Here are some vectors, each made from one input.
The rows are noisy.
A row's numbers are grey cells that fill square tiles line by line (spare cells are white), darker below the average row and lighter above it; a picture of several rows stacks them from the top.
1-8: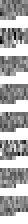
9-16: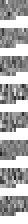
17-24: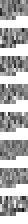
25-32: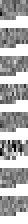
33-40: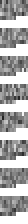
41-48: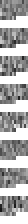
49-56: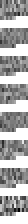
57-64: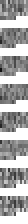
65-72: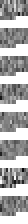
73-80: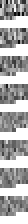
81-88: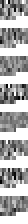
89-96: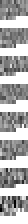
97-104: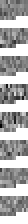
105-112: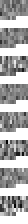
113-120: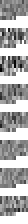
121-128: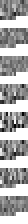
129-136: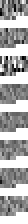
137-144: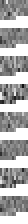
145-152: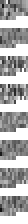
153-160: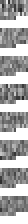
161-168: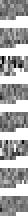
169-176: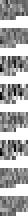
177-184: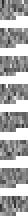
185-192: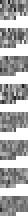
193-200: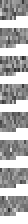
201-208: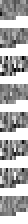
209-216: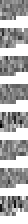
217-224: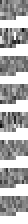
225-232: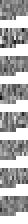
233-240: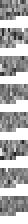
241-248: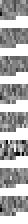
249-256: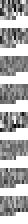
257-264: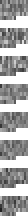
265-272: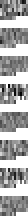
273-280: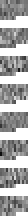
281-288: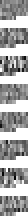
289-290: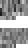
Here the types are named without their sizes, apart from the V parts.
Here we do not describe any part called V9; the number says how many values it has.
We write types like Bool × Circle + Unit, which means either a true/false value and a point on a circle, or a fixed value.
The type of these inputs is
Bool × Line + Circle + V9.
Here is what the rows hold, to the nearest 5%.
About 35% of them hold a point on a circle. About 25% of them hold a point on a line and a true/false value. The rest hold a value of V9.
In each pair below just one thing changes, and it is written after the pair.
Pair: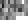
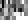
the true/false value
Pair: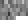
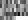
the place on the line
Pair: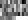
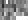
the place on the line
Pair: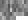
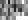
the true/false value
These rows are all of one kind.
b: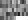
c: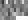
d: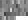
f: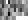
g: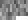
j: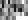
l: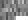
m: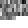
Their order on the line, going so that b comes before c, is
l, j, d, g, m, b, f, c.
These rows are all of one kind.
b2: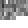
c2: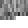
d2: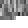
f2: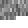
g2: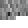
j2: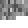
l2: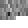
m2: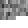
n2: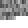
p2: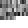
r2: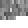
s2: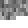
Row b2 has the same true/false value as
d2 and s2.
